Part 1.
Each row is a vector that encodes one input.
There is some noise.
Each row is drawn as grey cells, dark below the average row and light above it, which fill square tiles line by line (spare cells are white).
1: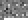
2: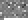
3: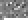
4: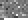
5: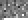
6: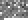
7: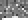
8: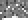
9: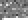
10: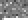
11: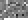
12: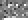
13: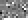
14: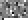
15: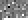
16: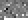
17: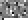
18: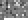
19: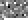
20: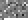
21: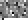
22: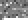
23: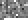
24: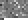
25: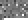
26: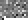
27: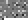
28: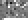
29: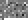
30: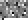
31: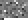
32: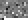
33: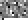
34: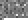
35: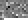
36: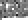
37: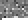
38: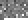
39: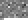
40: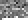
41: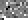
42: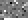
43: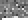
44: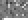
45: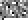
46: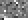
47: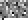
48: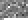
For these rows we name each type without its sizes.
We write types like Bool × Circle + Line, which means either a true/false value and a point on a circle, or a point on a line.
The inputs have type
List(Line).
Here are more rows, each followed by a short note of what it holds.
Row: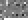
a list of one item
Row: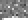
a list of one item
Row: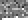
a list of one item
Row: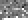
a list of one item
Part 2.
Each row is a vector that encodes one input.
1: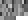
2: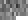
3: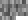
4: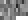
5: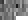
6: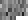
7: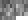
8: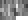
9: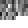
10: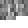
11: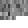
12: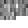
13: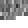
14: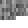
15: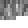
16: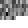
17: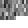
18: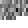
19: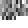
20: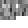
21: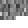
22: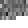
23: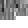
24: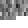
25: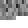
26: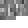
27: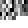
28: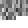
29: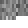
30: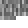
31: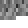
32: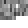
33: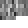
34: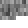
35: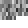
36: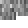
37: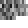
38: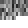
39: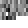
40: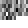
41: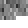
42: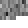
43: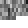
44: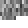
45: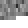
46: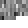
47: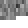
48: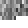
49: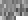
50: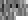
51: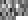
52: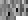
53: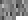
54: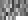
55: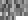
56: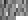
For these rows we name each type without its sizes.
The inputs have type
Line × Tree.
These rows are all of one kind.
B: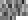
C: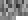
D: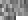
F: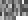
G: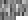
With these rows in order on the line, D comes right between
F and G.
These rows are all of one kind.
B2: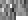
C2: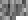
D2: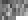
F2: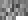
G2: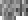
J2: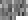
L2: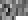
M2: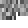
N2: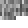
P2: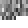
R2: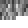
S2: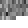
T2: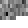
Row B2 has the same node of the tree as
F2, M2 and T2.
